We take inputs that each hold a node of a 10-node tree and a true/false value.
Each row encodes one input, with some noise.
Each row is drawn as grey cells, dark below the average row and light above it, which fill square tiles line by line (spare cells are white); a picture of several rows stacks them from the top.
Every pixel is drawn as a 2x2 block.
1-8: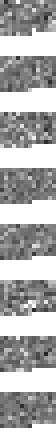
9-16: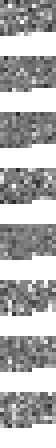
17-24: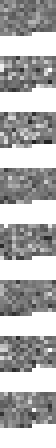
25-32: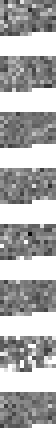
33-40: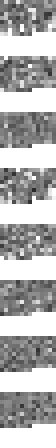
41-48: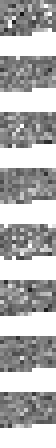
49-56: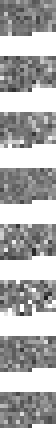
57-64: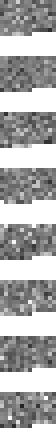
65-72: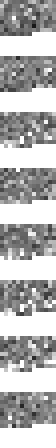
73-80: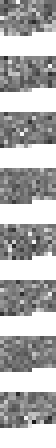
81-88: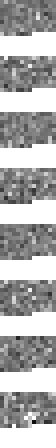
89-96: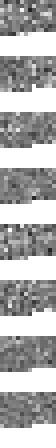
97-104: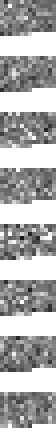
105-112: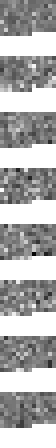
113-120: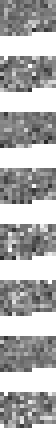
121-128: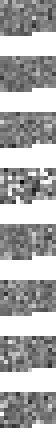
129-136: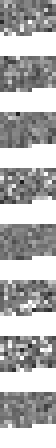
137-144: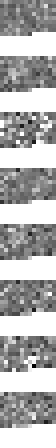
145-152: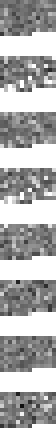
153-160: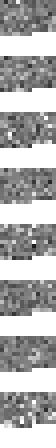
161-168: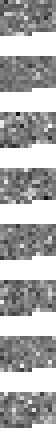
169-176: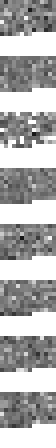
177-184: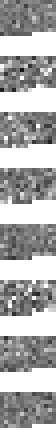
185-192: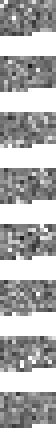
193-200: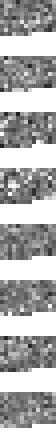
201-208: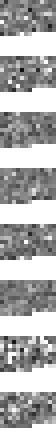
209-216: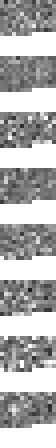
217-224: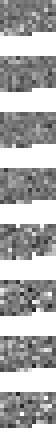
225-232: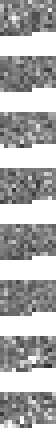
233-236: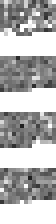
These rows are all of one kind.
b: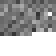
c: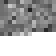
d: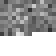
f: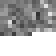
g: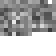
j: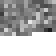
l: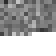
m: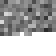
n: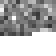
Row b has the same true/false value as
f, j and n.
